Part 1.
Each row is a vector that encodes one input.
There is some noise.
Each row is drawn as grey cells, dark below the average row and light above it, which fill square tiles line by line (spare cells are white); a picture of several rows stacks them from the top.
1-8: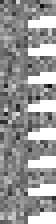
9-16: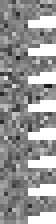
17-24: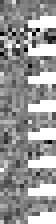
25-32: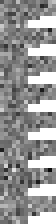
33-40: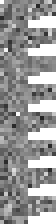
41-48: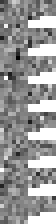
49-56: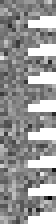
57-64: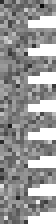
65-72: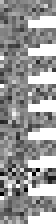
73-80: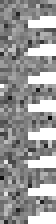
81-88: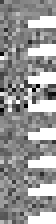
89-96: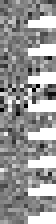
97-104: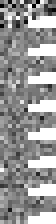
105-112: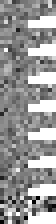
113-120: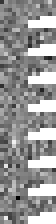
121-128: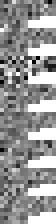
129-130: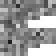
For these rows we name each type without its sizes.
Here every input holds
either a fixed value, or a label and a node of a tree.
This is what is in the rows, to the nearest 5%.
About 5% of them hold a fixed value. The rest hold a label and a node of a tree.
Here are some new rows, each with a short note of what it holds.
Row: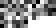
a fixed value
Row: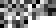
a fixed value
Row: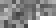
a label and a node of a tree
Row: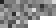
a label and a node of a tree
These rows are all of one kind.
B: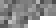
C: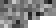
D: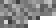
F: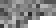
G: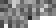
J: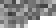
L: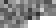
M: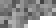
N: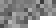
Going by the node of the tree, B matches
M and N.
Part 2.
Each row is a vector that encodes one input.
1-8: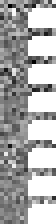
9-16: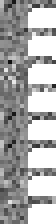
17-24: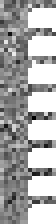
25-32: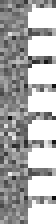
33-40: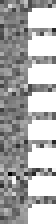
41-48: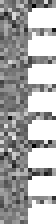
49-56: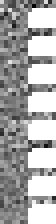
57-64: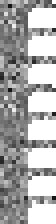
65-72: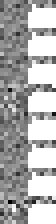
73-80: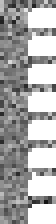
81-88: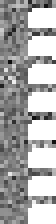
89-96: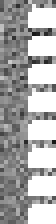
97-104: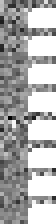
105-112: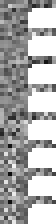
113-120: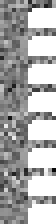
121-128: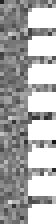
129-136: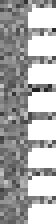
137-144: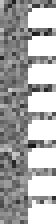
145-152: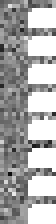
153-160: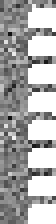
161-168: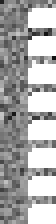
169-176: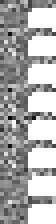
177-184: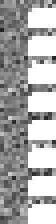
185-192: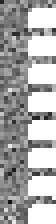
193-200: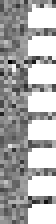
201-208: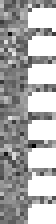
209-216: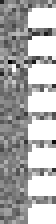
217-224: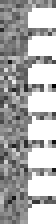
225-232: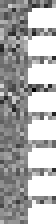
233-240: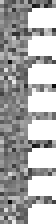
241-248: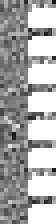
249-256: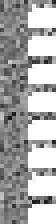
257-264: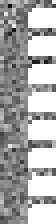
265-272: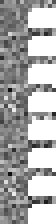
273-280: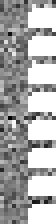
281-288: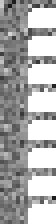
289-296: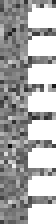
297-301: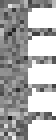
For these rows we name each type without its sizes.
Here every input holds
a true/false value, together with either a point on a circle, or a fixed value.
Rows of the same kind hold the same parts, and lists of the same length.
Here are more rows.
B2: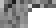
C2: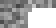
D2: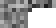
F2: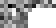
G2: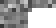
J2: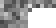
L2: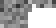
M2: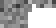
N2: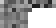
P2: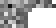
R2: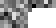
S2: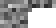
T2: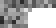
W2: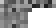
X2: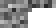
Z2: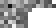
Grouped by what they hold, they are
B2, C2, D2, G2, J2, L2, M2, N2, R2, S2, T2, W2, X2
F2, P2, Z2

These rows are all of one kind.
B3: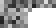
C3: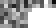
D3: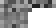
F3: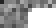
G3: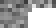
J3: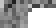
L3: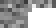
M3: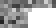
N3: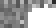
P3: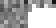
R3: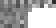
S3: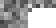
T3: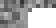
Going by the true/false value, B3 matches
C3 and M3.
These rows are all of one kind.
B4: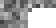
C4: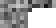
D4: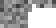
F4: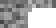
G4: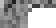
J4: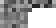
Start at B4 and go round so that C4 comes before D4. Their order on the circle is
B4, G4, J4, C4, D4, F4.
